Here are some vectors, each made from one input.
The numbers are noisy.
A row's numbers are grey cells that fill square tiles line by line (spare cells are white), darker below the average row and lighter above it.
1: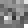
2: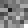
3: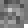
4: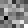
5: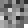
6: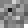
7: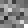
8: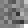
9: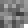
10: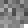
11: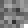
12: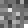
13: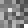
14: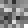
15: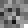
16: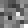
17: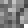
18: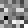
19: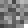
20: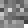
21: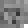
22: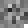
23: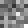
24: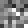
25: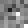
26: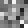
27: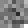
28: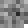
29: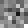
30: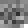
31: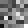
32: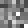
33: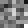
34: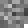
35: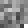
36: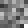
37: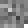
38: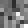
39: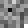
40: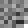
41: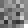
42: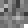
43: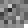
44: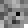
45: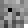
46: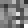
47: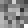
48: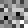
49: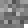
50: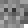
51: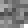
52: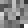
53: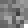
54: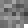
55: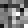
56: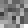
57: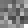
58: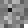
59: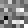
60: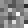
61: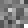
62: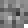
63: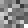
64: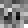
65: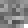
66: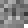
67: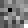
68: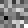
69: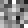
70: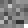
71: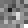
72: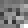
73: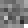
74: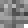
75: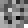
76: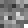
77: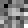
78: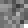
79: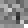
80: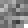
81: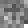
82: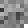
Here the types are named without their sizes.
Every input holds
a node of a tree, together with either a fixed value, or four true/false values.
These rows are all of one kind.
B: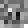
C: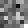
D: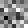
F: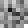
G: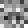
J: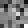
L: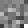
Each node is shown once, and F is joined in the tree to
C.
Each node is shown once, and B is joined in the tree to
C, G and L.
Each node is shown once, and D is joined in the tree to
G.
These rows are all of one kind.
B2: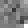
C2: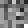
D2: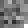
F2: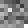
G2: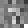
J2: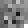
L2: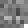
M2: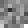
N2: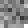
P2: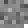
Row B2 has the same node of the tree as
D2, J2 and L2.
